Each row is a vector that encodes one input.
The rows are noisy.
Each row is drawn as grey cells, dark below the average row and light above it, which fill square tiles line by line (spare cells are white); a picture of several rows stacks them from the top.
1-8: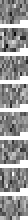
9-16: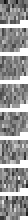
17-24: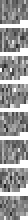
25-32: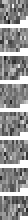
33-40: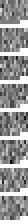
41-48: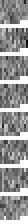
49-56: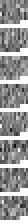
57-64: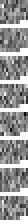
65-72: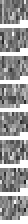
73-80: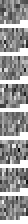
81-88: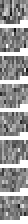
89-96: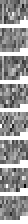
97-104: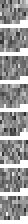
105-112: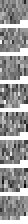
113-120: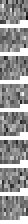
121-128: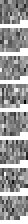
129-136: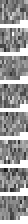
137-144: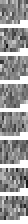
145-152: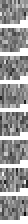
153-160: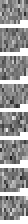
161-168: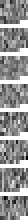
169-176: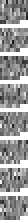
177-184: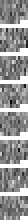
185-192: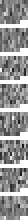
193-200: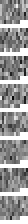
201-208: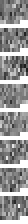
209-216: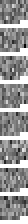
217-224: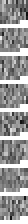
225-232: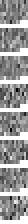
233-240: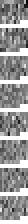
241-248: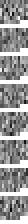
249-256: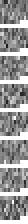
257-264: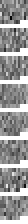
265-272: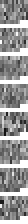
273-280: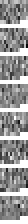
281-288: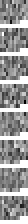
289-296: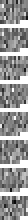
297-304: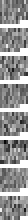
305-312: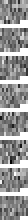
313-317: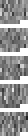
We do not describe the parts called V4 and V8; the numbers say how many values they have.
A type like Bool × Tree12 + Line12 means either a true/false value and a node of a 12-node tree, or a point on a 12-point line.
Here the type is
(Bool × Circle10 + V4) × V8 + Tree12 + Unit.
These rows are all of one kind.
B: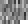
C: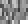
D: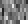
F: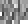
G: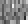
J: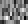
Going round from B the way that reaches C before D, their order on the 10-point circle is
B, G, F, C, J, D.
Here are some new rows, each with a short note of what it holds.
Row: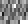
a point on a 10-point circle, a true/false value and a value of V8
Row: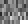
a node of a 12-node tree
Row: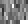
a point on a 10-point circle, a true/false value and a value of V8
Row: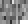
a value of V4 and a value of V8
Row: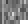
a node of a 12-node tree
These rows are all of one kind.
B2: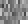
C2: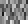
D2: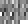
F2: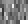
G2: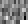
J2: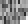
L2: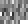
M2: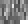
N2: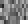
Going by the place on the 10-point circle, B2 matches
J2, M2 and N2.
